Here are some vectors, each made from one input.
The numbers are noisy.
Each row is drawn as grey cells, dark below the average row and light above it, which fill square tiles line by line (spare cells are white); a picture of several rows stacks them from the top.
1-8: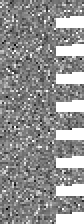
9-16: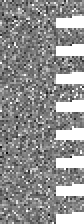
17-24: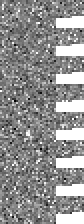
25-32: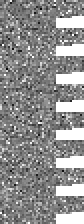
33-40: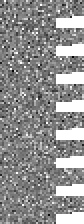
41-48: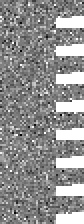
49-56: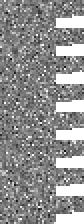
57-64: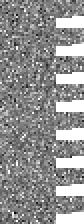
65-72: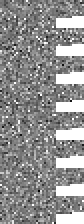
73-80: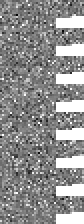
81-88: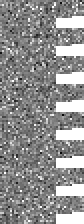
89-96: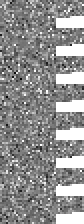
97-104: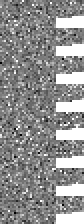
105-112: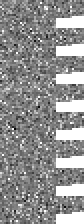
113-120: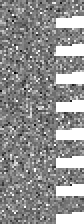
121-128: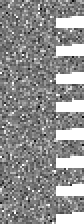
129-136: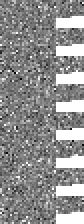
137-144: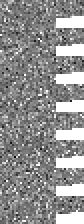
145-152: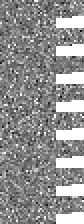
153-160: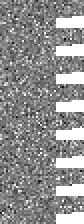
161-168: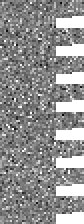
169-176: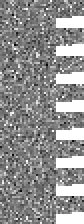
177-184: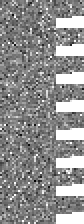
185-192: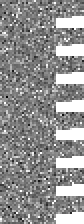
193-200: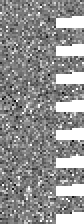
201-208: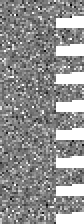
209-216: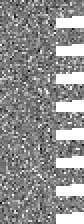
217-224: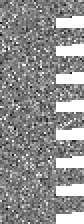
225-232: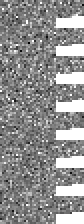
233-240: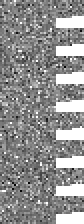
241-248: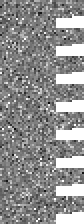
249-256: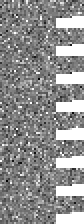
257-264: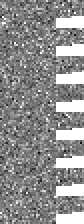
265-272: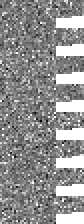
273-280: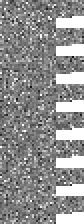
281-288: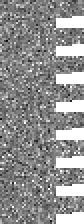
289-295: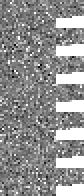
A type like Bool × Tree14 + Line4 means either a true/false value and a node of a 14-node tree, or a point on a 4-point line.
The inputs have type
Line10 × (Line11 + Line14).
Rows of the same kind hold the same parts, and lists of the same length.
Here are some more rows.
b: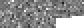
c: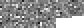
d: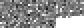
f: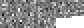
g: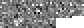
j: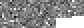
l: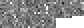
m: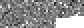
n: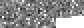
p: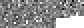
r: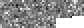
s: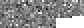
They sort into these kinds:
b, c, l, m, p
d, f, g, j, n, r, s

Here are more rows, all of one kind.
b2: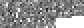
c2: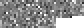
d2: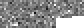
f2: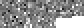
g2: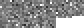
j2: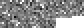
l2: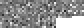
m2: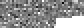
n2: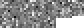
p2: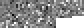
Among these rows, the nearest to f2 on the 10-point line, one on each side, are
d2 and p2.
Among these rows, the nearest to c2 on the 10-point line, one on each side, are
g2 and m2.
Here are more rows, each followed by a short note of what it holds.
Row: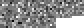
a point on a 10-point line and a point on an 11-point line
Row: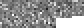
a point on a 10-point line and a point on an 11-point line
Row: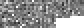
a point on a 10-point line and a point on a 14-point line
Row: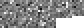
a point on a 10-point line and a point on a 14-point line
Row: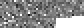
a point on a 10-point line and a point on an 11-point line
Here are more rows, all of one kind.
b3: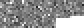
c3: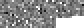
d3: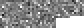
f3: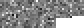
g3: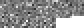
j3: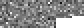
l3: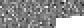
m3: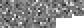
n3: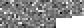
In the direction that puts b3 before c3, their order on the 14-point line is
l3, g3, b3, c3, d3, m3, f3, j3, n3.
